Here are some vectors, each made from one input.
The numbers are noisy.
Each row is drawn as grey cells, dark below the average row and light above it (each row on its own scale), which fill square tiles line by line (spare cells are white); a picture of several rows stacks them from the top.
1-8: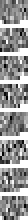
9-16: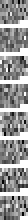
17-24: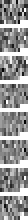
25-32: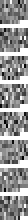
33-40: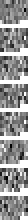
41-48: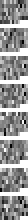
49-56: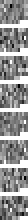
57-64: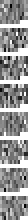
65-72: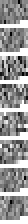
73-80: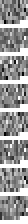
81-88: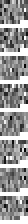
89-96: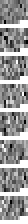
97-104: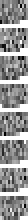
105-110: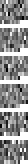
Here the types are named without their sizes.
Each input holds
a true/false value, together with either a fixed value, or a point on each of two lines.
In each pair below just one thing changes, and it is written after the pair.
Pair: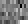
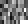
the true/false value
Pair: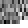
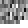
the place on one of the two lines
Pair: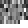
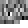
the true/false value
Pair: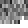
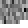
the true/false value
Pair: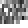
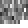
the true/false value
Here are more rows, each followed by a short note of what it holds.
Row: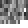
a point on each of two lines and a true/false value
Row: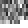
a point on each of two lines and a true/false value
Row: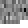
a point on each of two lines and a true/false value
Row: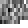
a point on each of two lines and a true/false value
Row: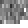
a true/false value
